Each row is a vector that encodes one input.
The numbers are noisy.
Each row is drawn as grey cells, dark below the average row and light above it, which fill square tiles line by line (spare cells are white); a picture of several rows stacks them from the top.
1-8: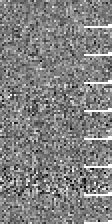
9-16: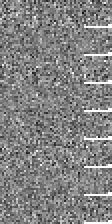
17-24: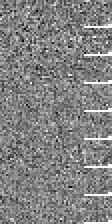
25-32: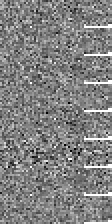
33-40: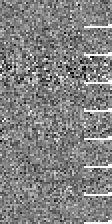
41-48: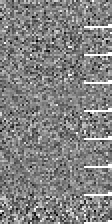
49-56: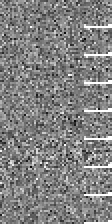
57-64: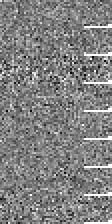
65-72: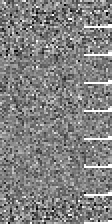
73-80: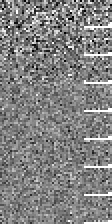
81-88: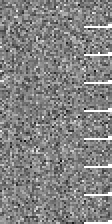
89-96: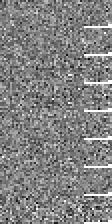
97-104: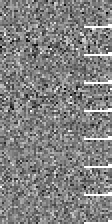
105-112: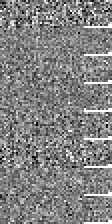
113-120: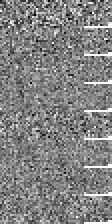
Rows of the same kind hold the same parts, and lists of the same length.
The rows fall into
3 kinds.
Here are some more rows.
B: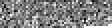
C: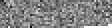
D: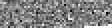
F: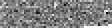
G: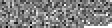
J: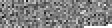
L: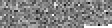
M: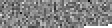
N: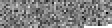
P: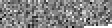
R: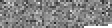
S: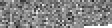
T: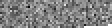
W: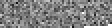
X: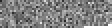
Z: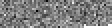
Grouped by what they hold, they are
B, D, F, L, N, Z
C, G, J, P, R, S
M, T, W, X

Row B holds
a node of a 10-node tree.
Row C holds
one of 7 labels and three true/false values.
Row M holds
one of 7 labels.
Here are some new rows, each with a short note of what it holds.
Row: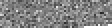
one of 7 labels and three true/false values
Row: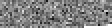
a node of a 10-node tree
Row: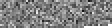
one of 7 labels
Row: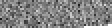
one of 7 labels and three true/false values
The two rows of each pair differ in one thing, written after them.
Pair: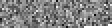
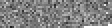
one of the three true/false values
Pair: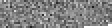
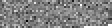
one of the three true/false values
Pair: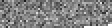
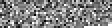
the label
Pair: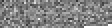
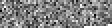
one of the three true/false values
